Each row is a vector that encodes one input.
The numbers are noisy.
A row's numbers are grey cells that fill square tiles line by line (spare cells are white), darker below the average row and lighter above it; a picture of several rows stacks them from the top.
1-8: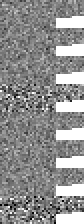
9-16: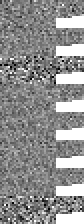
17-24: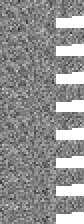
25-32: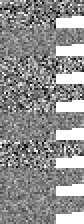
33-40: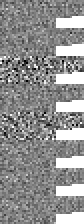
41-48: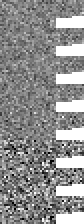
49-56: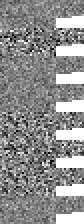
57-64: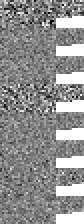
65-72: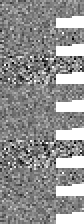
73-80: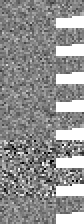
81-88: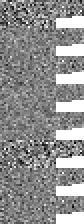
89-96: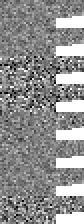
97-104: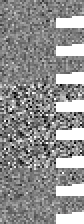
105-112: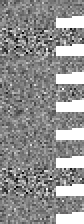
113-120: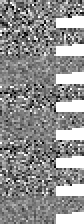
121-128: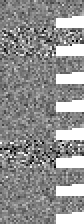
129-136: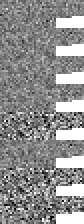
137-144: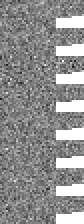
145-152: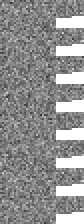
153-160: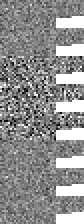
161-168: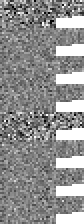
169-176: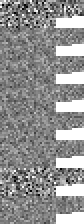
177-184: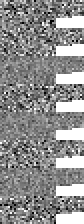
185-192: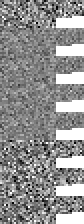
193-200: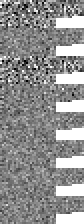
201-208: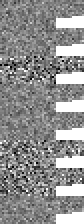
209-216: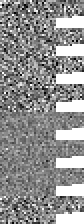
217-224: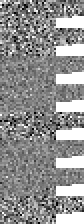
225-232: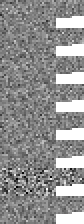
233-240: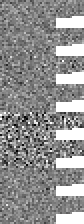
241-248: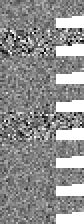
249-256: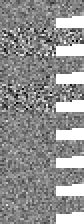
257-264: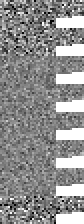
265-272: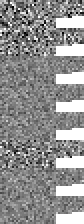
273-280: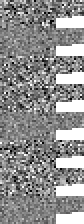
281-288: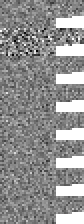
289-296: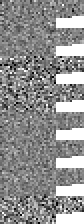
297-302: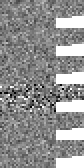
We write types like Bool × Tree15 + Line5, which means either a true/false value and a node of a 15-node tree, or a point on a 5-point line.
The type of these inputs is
Bool × List3(Line6) + Tree12.
